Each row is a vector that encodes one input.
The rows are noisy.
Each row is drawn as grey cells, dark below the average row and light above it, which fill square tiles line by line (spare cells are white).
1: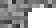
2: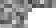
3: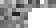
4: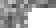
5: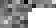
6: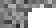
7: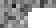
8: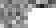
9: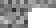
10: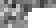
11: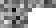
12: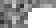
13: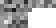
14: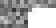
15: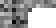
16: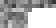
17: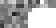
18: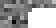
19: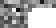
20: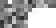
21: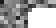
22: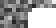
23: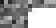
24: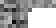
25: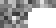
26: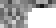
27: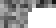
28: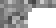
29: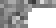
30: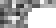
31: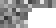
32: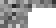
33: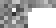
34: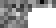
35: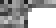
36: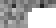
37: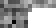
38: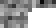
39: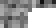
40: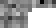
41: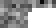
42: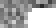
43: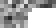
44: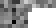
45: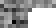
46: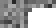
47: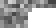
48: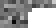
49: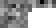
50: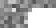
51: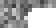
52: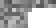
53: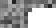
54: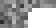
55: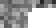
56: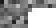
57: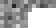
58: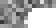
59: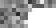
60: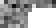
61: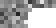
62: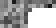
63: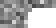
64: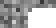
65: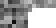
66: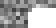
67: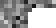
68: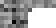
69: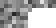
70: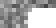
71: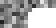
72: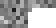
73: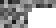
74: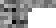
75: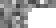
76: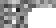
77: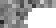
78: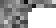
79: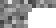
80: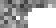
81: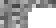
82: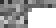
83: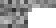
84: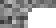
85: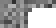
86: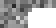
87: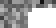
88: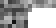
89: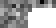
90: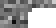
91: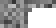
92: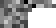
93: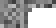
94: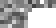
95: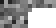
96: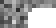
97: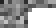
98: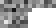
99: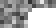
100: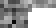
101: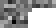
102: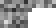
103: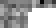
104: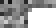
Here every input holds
either three true/false values, or a list of up to three points on a 5-point line.
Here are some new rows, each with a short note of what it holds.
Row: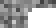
a list of one item
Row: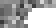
a list of two items
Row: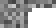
the empty list
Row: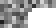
a list of three items
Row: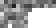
a list of three items
